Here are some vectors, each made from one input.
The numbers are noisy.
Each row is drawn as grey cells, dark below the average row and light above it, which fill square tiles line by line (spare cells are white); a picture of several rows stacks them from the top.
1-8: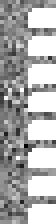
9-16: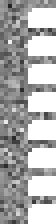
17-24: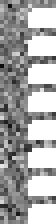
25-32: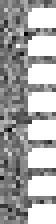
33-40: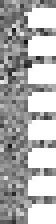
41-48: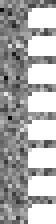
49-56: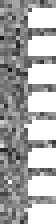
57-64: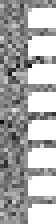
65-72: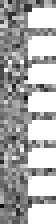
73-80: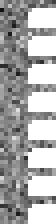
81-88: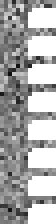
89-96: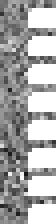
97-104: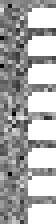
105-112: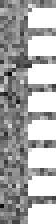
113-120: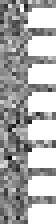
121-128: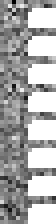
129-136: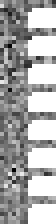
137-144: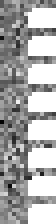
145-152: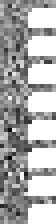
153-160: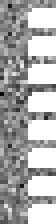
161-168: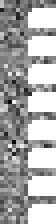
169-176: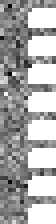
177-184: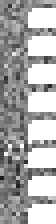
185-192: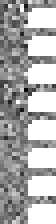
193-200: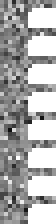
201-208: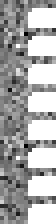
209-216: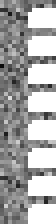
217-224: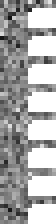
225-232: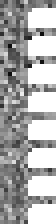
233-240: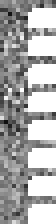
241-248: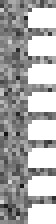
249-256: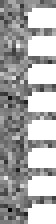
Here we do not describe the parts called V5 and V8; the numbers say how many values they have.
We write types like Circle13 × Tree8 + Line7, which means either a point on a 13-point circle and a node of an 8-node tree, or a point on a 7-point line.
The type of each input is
(Line6 + Tree7) × List2(V8) + Line7 + V5.
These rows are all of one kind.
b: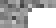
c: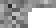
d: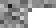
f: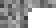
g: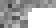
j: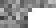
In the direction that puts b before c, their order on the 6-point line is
f, j, b, g, c, d.
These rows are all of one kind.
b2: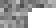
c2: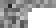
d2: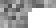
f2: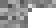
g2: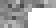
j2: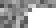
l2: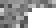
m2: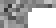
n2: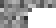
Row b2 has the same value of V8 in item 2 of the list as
c2, l2 and m2.
